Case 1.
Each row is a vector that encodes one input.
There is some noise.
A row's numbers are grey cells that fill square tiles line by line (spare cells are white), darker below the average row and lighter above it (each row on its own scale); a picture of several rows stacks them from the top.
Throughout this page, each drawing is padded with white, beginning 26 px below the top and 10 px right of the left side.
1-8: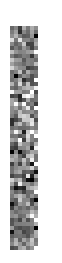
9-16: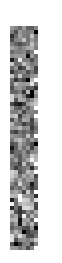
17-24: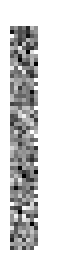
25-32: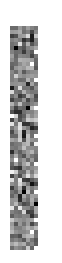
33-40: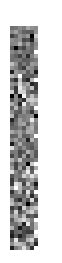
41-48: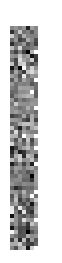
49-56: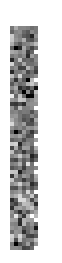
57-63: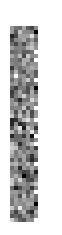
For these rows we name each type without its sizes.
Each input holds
either a fixed value, or four true/false values.
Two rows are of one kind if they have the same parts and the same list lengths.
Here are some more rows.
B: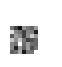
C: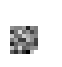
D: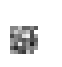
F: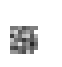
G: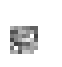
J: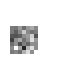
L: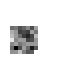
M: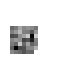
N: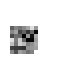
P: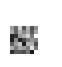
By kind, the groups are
B, D, F, G, J, L, M, N, P
C

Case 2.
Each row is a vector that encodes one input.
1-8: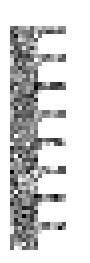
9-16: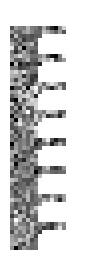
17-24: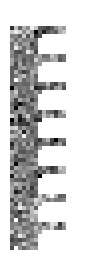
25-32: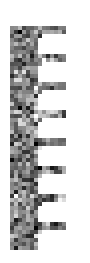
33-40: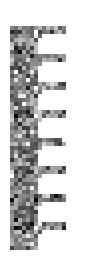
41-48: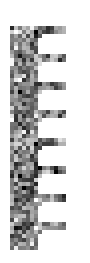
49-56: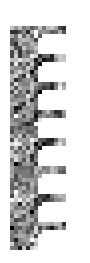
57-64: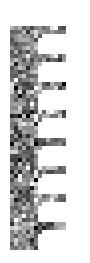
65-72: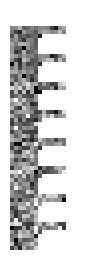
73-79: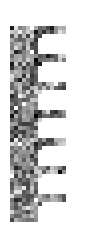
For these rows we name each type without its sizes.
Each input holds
a node of a tree.
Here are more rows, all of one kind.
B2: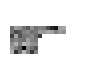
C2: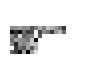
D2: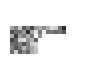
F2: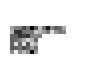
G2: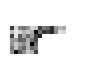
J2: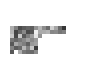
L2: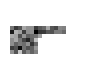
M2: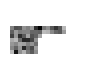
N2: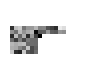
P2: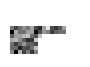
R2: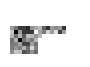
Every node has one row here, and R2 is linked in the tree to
J2.
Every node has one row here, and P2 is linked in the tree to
L2 and M2.
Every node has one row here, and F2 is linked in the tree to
B2 and J2.
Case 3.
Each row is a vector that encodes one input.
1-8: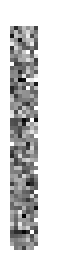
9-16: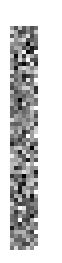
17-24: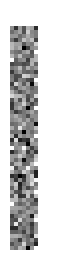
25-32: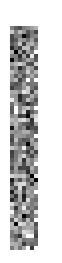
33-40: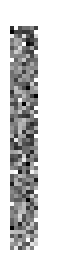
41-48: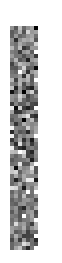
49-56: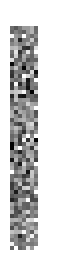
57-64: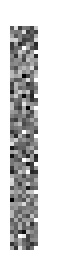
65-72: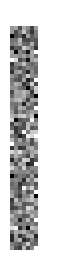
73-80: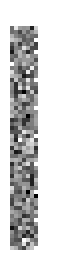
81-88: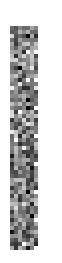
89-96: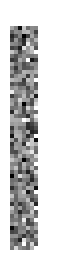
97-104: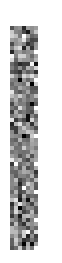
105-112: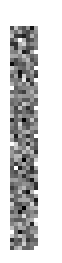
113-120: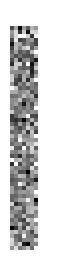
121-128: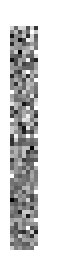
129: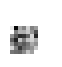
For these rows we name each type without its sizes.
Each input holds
either a fixed value, or four true/false values.
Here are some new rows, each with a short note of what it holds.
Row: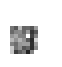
a fixed value
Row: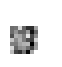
a fixed value
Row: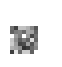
four true/false values
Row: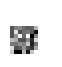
a fixed value
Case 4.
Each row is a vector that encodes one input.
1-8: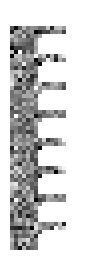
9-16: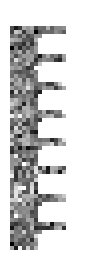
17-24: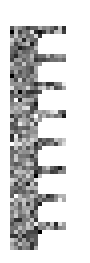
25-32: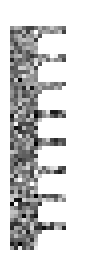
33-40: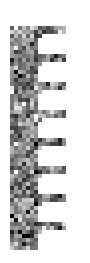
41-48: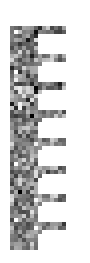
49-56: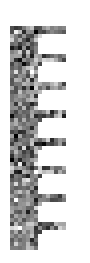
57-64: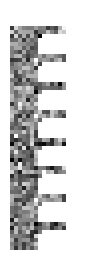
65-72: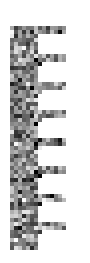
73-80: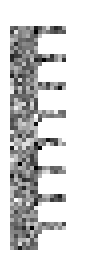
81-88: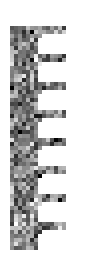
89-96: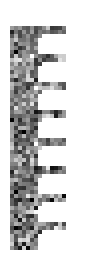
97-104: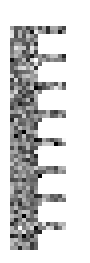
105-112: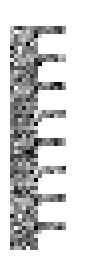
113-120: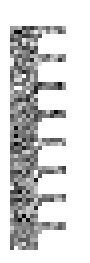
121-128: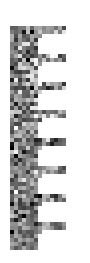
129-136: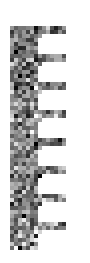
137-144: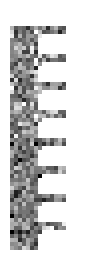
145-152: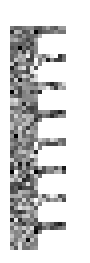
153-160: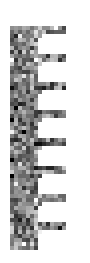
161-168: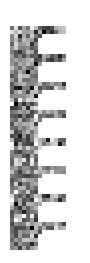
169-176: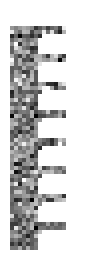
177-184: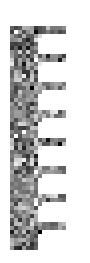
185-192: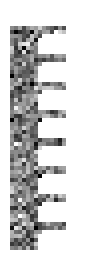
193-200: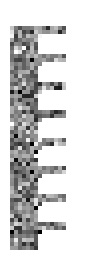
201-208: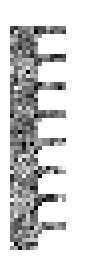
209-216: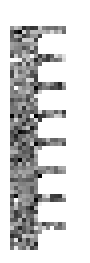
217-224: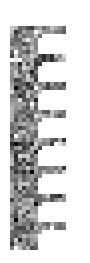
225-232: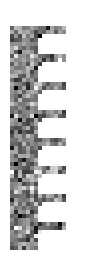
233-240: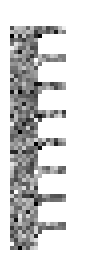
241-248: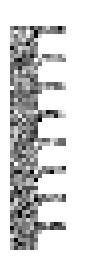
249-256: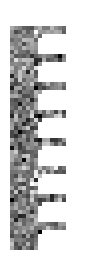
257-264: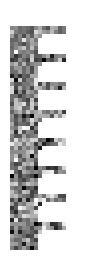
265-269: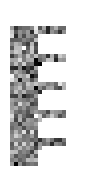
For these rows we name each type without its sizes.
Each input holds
a node of a tree.
